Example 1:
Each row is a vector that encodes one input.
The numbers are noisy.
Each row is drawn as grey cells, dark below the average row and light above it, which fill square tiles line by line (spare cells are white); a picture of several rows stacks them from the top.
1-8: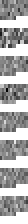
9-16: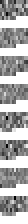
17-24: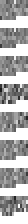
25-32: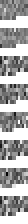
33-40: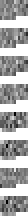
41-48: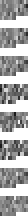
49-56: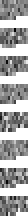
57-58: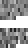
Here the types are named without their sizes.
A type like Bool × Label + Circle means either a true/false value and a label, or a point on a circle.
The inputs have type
Bool × Bool × Bool + Tree + Unit.
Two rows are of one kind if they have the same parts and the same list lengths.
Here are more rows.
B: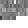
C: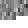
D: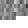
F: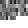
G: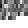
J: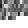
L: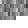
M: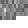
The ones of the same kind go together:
B, C, D, L, M
F
G, J

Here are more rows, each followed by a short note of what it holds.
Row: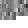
three true/false values
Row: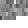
three true/false values
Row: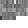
three true/false values
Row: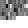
a node of a tree
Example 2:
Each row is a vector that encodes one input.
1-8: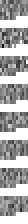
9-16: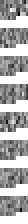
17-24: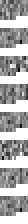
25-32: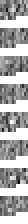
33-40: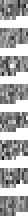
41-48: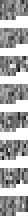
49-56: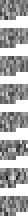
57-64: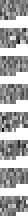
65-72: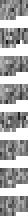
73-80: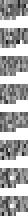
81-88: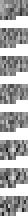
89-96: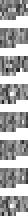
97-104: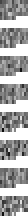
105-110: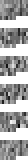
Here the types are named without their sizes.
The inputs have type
Bool × Bool × Bool + Tree.
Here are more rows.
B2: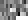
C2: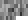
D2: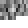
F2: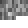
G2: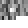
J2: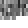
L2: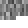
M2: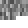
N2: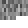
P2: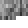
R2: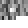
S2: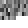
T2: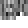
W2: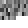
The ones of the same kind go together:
B2, D2, G2, J2, R2, S2, T2, W2
C2, F2, L2, M2, N2, P2

